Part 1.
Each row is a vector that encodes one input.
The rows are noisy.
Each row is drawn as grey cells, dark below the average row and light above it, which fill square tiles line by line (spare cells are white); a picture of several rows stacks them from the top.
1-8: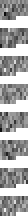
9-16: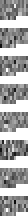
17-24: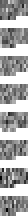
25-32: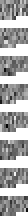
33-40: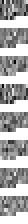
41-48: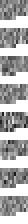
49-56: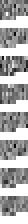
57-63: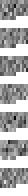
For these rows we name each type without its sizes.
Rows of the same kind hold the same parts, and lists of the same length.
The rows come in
2 kinds.
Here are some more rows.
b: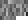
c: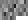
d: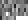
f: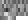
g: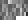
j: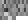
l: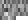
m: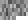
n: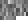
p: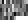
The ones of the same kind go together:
b, c, d, f, g, j, l, m, n
p

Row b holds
four true/false values.
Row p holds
a fixed value.
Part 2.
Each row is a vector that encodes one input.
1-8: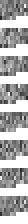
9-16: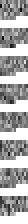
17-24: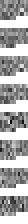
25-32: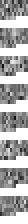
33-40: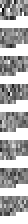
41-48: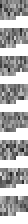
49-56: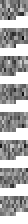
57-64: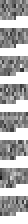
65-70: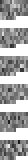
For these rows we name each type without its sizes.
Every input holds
a point on a line.
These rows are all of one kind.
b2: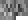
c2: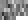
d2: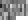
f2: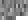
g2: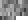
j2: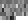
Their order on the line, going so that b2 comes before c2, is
d2, j2, b2, f2, c2, g2.
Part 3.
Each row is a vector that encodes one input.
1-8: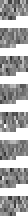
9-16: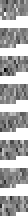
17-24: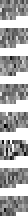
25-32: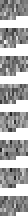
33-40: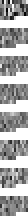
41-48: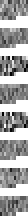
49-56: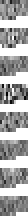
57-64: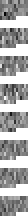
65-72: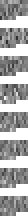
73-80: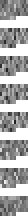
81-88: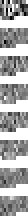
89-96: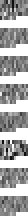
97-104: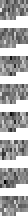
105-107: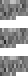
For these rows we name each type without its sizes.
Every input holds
either a fixed value, or three true/false values.
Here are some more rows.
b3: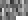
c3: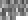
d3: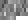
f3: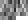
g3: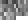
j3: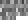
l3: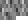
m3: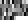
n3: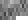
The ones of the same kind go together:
b3, c3, d3, f3, g3, j3, l3, n3
m3

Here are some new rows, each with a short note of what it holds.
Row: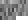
three true/false values
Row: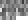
three true/false values
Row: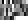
a fixed value
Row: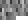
three true/false values
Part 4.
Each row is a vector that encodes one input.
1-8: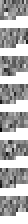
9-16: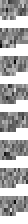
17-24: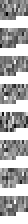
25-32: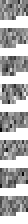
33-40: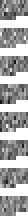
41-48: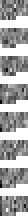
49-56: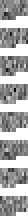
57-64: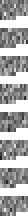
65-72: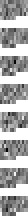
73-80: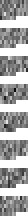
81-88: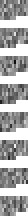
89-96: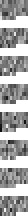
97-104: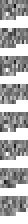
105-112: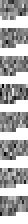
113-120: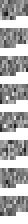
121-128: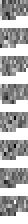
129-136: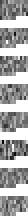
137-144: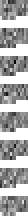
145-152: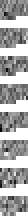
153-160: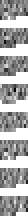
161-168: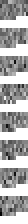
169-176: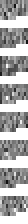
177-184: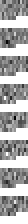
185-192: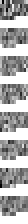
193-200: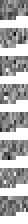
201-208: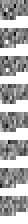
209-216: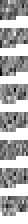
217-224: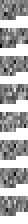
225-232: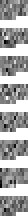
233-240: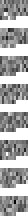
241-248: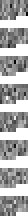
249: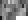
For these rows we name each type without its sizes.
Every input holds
either a fixed value, or four true/false values.
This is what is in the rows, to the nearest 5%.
A few of them hold a fixed value. The rest hold four true/false values.
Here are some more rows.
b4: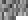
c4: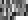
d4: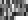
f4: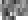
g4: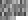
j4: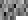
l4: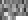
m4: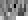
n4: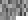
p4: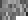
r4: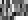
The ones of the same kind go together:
b4, f4, g4, j4, l4, m4, n4, p4
c4, d4, r4

